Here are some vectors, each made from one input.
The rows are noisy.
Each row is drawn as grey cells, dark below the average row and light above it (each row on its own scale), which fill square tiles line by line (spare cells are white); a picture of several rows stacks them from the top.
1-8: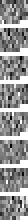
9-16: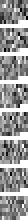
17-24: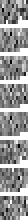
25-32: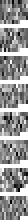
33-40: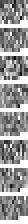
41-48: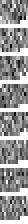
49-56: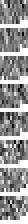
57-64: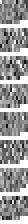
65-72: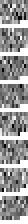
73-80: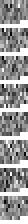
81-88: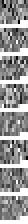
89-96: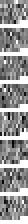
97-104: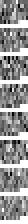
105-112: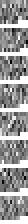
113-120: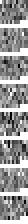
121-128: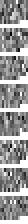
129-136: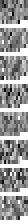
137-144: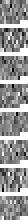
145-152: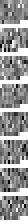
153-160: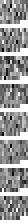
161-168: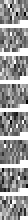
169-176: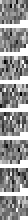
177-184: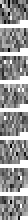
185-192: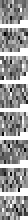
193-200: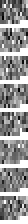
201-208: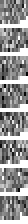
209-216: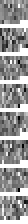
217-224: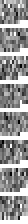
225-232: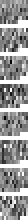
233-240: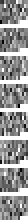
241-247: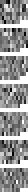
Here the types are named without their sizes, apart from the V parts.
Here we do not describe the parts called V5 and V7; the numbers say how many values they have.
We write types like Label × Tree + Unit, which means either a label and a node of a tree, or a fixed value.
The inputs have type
Label × (Label × V7 + Tree × V5).
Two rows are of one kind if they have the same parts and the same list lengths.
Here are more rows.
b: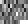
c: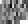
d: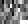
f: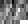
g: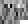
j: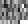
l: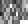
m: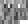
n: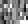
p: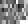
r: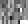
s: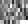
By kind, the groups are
b, d, f, l, n, p, s
c, g, j, m, r

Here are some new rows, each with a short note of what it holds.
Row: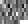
a label, a node of a tree and a value of V5
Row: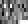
a label, a node of a tree and a value of V5
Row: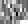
two labels and a value of V7
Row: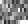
a label, a node of a tree and a value of V5
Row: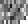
two labels and a value of V7
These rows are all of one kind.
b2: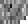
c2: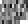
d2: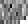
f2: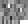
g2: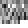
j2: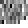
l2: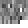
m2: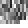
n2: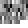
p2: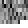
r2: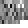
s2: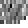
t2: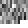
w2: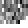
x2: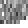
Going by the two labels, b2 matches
d2, j2, s2 and x2.
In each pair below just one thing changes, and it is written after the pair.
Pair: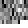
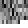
one of the two labels
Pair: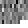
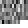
one of the two labels
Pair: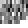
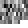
the value of V7
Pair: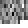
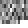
the value of V7
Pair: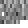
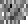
the value of V7
